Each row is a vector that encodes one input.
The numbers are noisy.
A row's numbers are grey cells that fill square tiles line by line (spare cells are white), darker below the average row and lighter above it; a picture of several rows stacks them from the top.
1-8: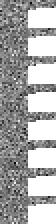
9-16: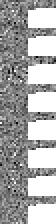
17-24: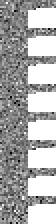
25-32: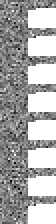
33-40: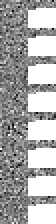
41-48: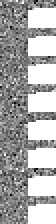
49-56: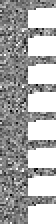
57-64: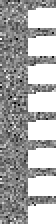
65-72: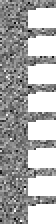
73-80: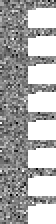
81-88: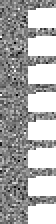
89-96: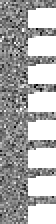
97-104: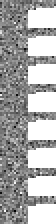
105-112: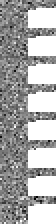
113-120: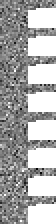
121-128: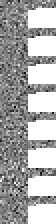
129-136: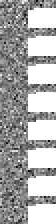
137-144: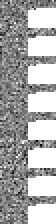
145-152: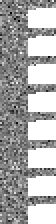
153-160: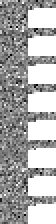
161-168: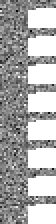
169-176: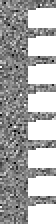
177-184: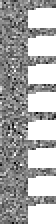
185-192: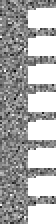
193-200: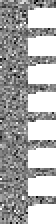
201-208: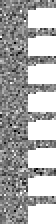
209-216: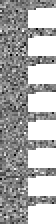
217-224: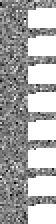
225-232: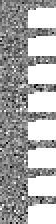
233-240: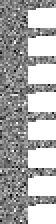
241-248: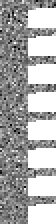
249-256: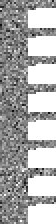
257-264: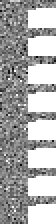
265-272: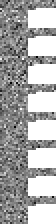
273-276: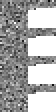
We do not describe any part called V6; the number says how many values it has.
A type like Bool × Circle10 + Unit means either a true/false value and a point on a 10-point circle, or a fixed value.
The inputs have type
(Bool × Bool × Bool + Circle8) × Line10 + V6.
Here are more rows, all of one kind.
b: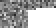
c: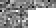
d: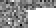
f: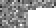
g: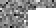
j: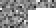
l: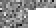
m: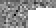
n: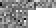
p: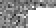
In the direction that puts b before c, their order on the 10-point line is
n, p, m, b, l, d, j, g, c, f.
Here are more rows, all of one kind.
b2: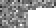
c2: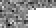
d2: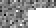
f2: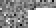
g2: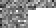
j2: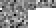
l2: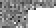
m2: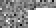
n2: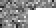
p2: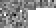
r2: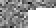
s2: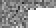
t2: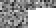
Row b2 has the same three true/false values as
l2, r2 and s2.
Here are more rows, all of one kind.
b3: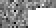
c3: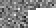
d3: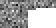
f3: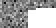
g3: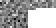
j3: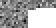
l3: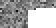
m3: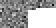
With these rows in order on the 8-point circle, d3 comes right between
b3 and g3.
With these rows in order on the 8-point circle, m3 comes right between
c3 and f3.
